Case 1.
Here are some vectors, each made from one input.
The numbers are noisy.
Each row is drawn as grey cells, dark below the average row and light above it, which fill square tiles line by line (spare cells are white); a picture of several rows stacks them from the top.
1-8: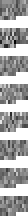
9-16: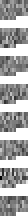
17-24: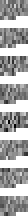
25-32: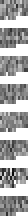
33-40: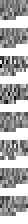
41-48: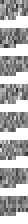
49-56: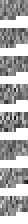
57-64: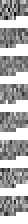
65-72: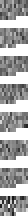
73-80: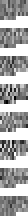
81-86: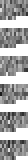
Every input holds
a point on a 17-point line.
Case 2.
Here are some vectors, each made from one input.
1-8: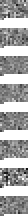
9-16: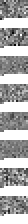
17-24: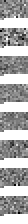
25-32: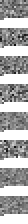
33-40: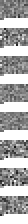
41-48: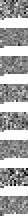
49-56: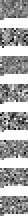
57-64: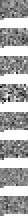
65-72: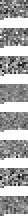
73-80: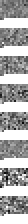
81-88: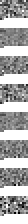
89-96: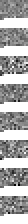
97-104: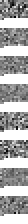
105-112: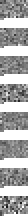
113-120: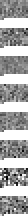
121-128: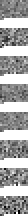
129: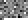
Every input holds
either a fixed value, or a node of a 19-node tree.
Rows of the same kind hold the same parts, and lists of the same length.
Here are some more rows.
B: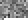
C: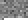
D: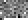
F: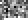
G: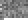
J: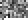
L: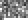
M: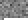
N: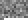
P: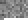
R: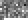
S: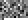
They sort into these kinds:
B, C, D, F, G, J, L, M, N, P, R
S

